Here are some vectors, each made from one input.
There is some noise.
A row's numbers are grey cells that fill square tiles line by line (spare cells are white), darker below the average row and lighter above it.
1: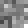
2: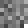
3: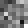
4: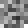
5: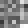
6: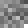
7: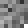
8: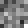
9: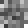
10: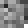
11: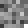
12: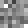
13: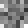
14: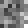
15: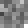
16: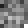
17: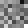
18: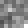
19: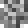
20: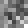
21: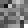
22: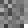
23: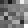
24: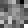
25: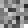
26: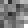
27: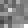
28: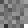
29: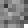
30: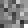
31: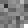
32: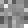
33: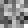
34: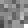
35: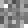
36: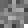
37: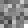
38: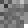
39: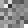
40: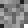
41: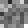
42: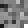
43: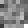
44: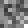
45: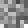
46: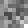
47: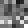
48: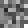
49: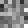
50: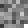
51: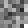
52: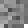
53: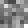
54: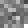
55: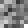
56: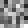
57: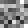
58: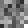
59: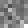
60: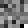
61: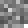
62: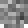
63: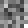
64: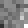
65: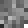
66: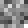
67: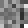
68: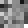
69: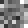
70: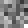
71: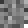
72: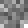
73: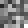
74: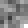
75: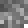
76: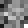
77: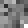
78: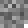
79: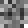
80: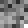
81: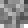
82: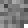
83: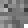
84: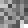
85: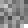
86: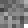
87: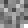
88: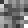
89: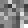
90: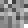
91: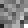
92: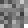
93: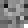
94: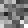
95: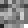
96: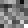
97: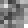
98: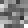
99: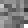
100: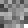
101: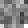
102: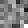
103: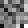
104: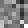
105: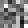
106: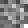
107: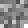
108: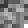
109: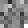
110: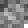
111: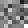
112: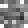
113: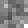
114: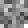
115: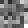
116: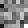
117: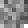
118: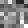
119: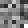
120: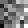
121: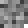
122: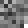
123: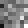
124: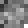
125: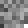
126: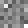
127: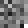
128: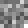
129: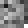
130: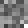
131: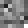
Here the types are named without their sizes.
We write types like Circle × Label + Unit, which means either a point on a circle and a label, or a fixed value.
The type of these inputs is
(Bool × Bool × Bool × Bool + Line) × Line.
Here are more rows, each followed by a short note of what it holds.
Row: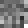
a point on each of two lines
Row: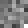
a point on each of two lines
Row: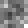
a point on a line and four true/false values
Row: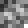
a point on each of two lines
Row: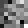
a point on each of two lines
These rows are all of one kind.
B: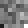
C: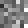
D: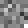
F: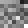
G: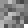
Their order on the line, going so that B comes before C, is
D, F, G, B, C.
